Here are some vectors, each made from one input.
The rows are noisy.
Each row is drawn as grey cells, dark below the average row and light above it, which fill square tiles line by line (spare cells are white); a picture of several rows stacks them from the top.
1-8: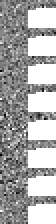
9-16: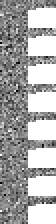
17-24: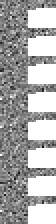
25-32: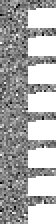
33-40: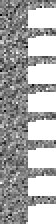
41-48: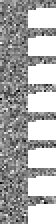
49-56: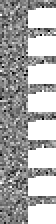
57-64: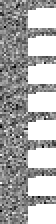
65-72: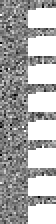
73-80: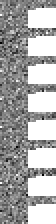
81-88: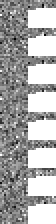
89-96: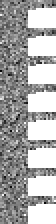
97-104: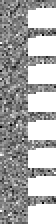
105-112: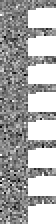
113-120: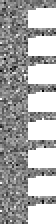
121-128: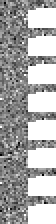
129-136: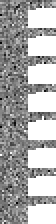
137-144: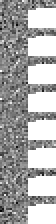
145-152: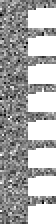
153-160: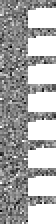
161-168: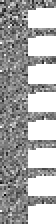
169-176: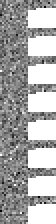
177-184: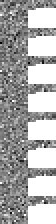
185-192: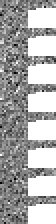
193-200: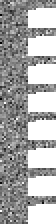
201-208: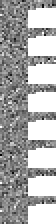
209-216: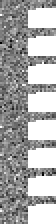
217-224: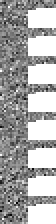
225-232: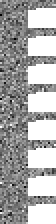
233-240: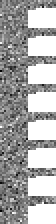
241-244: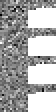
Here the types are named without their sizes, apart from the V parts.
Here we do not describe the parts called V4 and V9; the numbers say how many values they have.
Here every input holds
a label, a true/false value, a value of V4 and a value of V9, together with either a fixed value, or a label and a value of V4.
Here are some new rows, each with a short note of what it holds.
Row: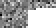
two labels, a true/false value, two values of V4 and a value of V9
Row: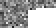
two labels, a true/false value, two values of V4 and a value of V9
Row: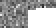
a label, a true/false value, a value of V4 and a value of V9
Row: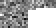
a label, a true/false value, a value of V4 and a value of V9
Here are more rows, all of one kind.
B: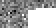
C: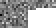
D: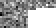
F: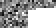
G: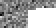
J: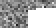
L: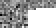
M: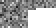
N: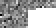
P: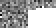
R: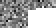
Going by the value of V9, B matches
F, G, L and M.
